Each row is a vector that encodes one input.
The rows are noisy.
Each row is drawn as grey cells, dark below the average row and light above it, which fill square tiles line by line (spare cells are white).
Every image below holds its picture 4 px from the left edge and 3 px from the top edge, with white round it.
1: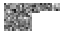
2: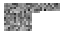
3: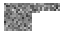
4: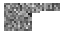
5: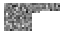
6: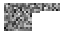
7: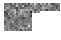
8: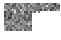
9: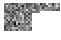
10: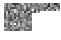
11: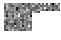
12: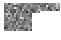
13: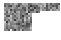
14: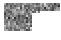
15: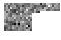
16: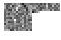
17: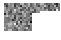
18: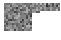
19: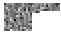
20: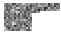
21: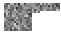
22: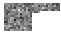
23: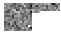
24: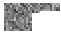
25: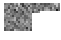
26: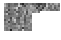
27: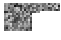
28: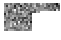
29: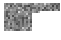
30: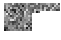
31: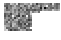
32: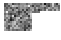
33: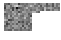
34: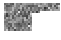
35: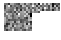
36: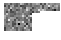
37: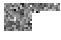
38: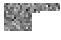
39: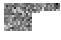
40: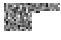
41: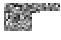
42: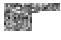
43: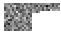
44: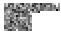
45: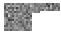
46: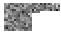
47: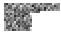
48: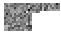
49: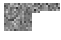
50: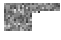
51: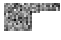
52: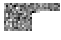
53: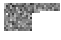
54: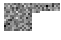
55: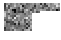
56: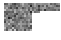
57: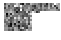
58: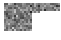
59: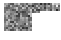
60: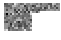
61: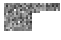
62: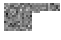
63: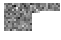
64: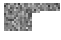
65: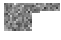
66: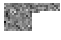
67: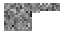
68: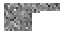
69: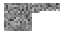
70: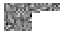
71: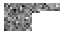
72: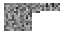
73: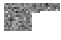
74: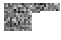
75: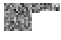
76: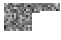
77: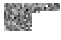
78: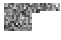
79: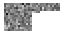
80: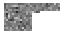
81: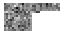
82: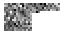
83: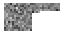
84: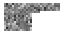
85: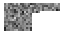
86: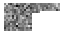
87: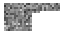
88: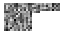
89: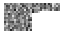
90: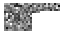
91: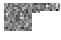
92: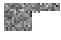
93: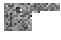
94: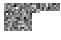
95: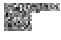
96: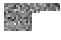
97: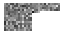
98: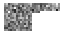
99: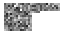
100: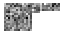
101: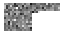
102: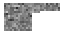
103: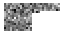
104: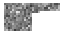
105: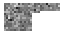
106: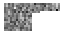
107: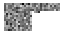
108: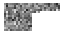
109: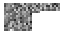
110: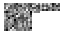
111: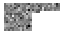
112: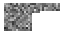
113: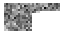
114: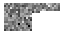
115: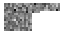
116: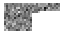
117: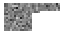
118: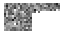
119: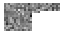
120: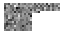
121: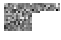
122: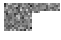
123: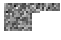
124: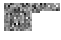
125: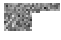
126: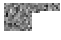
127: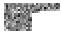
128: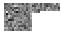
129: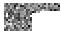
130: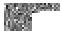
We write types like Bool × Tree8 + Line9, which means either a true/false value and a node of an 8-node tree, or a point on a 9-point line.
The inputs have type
(Label4 + Tree7) × Tree7 × Tree7.
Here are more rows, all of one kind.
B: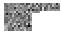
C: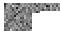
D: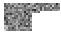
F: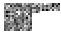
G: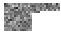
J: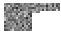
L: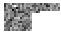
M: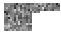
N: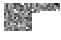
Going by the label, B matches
D and M.
